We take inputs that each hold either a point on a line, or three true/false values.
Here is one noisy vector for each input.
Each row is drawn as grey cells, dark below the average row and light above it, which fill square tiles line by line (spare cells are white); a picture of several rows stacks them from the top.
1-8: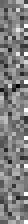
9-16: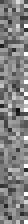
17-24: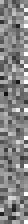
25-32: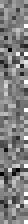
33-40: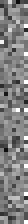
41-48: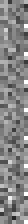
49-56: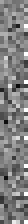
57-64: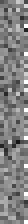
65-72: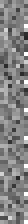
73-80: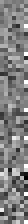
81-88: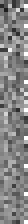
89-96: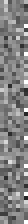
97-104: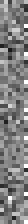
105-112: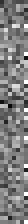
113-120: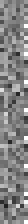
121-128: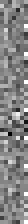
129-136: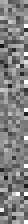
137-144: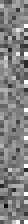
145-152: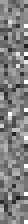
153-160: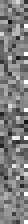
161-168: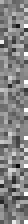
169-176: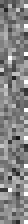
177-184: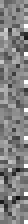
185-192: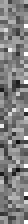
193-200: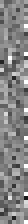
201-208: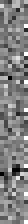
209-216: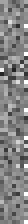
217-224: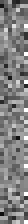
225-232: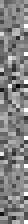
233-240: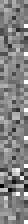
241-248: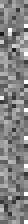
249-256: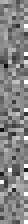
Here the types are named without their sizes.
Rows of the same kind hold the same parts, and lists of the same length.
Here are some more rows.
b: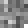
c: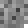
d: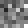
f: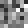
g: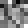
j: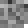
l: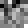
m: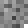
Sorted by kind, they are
b, c, j, m
d, f, g, l

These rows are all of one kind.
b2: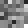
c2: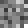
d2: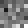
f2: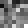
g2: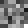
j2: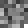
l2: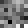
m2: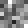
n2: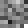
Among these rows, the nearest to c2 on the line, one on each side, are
l2 and n2.
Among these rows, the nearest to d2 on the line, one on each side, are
f2 and l2.
